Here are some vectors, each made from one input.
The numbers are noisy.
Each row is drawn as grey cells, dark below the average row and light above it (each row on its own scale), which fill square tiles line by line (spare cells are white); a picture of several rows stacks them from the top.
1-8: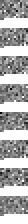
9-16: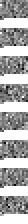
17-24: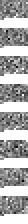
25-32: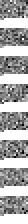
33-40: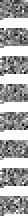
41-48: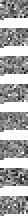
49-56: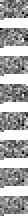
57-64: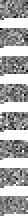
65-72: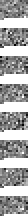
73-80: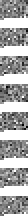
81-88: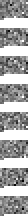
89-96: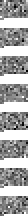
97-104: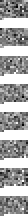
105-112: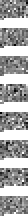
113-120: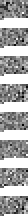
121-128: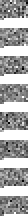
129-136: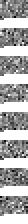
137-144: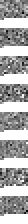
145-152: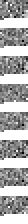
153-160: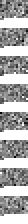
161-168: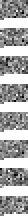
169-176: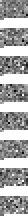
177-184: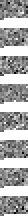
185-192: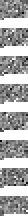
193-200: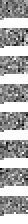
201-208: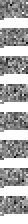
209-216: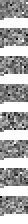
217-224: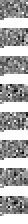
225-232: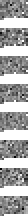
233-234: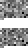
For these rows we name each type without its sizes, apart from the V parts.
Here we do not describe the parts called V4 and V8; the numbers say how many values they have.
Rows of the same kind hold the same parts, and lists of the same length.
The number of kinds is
4.
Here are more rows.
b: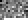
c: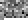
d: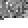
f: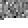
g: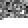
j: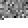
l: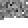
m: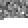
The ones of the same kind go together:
b, l
c
d, f, j
g, m

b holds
a point on a circle, a node of a tree and a true/false value.
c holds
a point on a circle, a true/false value and a value of V4.
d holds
a value of V4 and a value of V8.
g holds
a node of a tree and a value of V8.
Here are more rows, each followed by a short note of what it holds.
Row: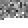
a node of a tree and a value of V8
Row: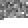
a node of a tree and a value of V8
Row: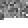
a node of a tree and a value of V8
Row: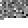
a point on a circle, a true/false value and a value of V4
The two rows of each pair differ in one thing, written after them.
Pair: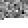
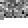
the value of V4
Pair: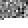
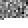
the place on the circle
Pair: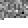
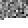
the true/false value
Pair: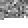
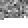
the place on the circle
